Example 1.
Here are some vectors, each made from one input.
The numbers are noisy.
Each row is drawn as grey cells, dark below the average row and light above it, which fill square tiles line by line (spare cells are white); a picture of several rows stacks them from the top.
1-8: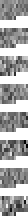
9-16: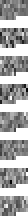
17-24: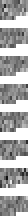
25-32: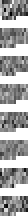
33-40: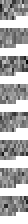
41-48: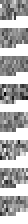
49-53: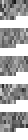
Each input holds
either a point on a 5-point line, or three true/false values.
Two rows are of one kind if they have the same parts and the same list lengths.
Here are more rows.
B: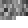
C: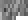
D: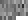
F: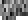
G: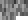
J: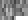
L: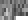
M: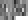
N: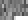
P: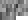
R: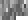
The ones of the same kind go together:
B, C, F, G, P, R
D, J, L, M, N

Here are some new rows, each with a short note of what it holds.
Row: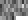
three true/false values
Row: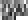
three true/false values
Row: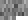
three true/false values
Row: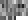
a point on a 5-point line
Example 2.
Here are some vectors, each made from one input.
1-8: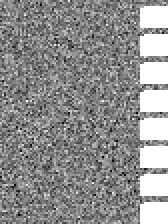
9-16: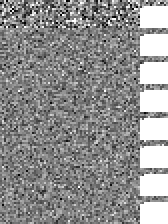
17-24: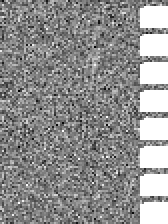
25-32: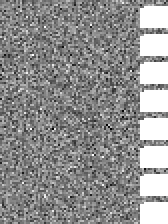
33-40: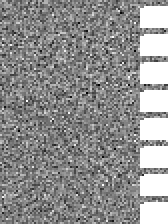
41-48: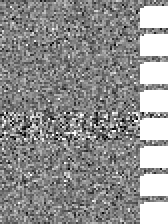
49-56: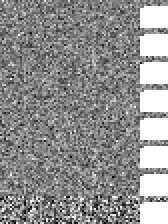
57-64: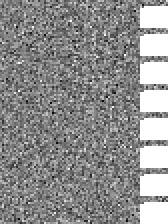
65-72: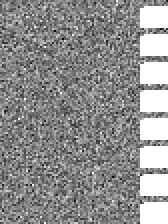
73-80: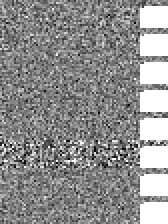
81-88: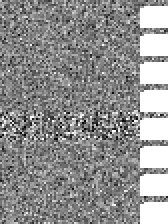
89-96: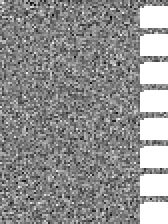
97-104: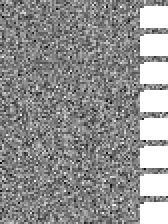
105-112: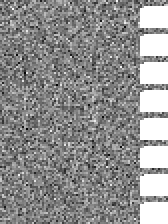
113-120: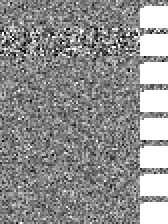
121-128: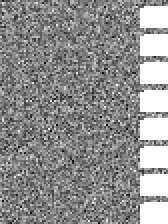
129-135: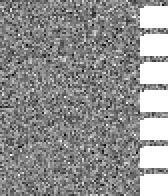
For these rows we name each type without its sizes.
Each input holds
a list of points on a circle.
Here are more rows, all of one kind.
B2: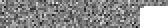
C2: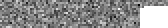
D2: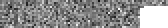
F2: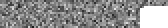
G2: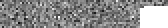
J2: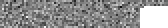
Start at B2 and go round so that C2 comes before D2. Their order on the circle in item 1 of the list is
B2, C2, D2, G2, J2, F2.
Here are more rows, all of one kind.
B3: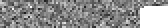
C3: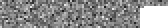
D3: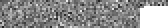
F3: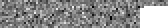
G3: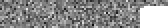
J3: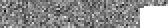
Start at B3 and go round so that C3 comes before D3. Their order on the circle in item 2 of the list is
B3, J3, F3, C3, D3, G3.
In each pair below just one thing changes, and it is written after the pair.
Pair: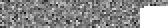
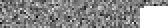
the place on the circle in item 2 of the list
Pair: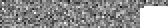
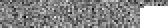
the place on the circle in item 1 of the list
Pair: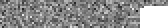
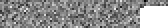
the place on the circle in item 1 of the list
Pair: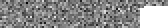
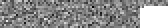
the place on the circle in item 1 of the list
